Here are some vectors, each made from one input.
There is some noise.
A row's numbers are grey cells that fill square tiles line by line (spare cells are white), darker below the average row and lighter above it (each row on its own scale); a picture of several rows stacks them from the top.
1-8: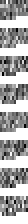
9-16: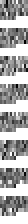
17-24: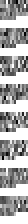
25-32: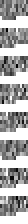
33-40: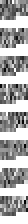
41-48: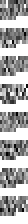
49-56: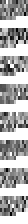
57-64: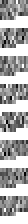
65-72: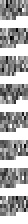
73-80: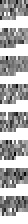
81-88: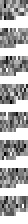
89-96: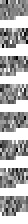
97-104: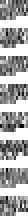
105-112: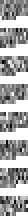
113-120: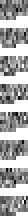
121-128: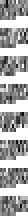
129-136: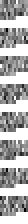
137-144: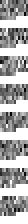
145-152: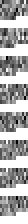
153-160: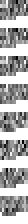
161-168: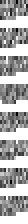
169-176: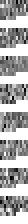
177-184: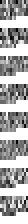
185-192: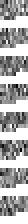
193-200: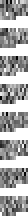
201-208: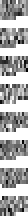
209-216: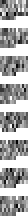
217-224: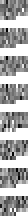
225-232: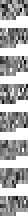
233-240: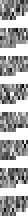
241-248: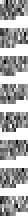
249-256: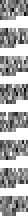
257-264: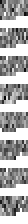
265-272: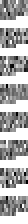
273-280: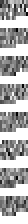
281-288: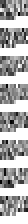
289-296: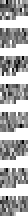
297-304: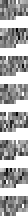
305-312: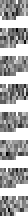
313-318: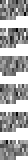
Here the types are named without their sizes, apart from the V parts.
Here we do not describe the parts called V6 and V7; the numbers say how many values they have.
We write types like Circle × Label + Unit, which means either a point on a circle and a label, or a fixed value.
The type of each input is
Bool × V6 + Label × (Line + V7).
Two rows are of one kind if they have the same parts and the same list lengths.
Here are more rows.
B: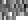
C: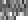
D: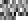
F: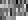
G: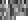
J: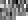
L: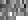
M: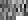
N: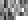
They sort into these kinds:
B, C, L, M
D, N
F, G, J

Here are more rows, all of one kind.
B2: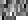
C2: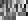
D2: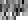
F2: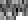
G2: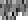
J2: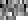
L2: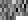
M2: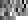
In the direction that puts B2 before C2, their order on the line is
D2, F2, G2, L2, B2, C2, J2, M2.
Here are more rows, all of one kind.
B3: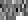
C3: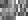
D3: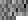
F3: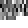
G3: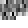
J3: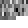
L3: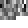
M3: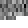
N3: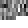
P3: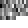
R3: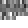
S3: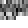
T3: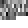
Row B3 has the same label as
D3, F3, M3 and S3.
